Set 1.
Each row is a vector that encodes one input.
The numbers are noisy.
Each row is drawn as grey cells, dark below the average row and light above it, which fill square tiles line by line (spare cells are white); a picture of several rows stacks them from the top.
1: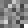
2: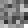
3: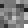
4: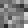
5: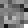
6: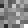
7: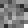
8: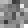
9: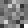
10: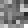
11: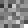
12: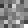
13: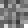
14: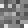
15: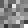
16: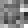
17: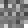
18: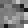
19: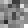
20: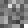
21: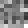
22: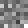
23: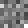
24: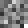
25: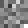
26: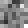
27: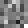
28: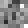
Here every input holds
a point on a 6-point circle.
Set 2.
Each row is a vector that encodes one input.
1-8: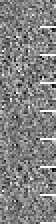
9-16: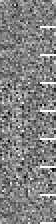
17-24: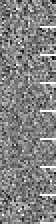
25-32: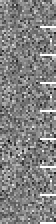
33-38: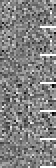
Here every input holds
a point on a 5-point line.
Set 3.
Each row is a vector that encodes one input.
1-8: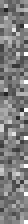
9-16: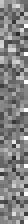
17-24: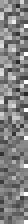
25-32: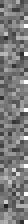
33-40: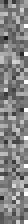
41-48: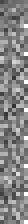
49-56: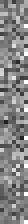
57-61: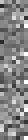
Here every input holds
one of 8 labels.
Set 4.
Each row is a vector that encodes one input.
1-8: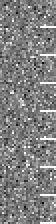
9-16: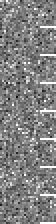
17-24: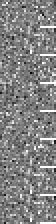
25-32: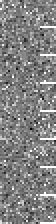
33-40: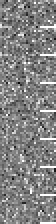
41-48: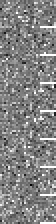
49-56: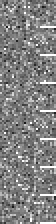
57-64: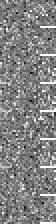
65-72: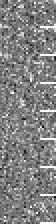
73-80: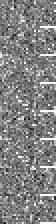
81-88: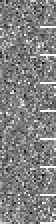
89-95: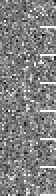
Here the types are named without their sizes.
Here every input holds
a point on a circle.
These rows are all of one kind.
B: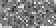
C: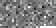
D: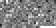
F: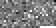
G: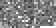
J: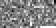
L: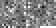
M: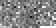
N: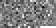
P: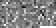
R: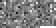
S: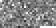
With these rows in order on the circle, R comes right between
G and N.
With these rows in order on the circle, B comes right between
G and M.
